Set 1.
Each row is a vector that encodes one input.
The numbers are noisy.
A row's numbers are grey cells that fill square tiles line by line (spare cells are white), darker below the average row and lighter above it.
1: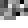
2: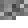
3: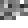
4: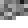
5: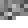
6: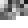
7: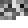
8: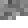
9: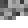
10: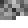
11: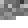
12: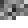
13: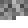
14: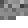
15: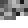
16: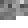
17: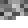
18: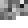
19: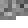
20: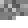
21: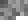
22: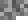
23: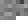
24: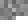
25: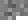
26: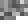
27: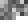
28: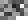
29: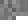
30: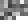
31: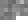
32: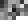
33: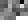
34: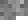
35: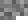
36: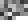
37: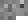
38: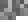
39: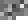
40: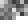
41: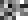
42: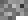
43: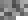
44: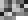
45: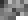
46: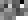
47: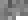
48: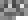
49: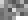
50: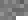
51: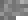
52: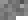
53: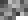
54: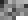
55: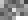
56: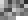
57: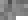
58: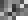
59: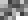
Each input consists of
a point on an 8-point circle and a true/false value.
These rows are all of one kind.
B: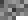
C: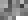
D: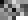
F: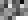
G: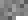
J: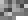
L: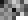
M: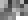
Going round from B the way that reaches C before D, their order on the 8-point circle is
B, G, F, J, C, D, M, L.
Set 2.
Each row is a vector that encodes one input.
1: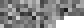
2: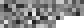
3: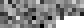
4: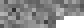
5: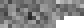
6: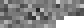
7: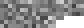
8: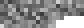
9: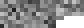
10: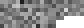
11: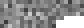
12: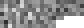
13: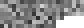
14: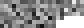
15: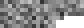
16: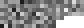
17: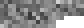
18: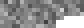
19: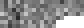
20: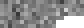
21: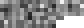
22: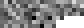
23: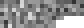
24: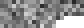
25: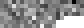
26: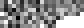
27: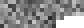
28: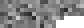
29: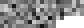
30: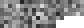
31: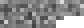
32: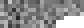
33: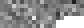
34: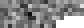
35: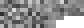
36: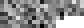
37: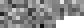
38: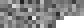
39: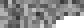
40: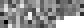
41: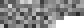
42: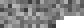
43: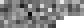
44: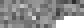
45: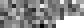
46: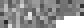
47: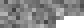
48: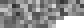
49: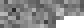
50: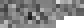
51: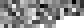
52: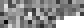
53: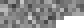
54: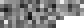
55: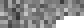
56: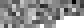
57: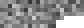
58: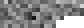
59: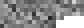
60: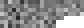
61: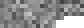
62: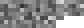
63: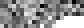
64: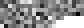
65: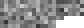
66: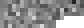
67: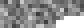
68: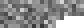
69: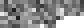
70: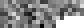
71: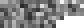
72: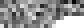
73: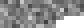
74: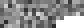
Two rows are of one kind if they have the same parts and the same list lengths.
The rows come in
2 kinds.
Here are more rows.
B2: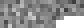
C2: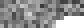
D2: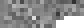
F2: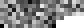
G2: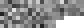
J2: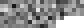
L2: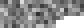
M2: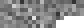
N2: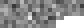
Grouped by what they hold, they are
B2, C2, D2, F2, J2, L2, M2, N2
G2

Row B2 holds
three true/false values.
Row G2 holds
a point on a 7-point line.
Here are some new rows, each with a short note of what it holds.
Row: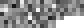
three true/false values
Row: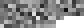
a point on a 7-point line
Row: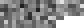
a point on a 7-point line
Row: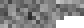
a point on a 7-point line
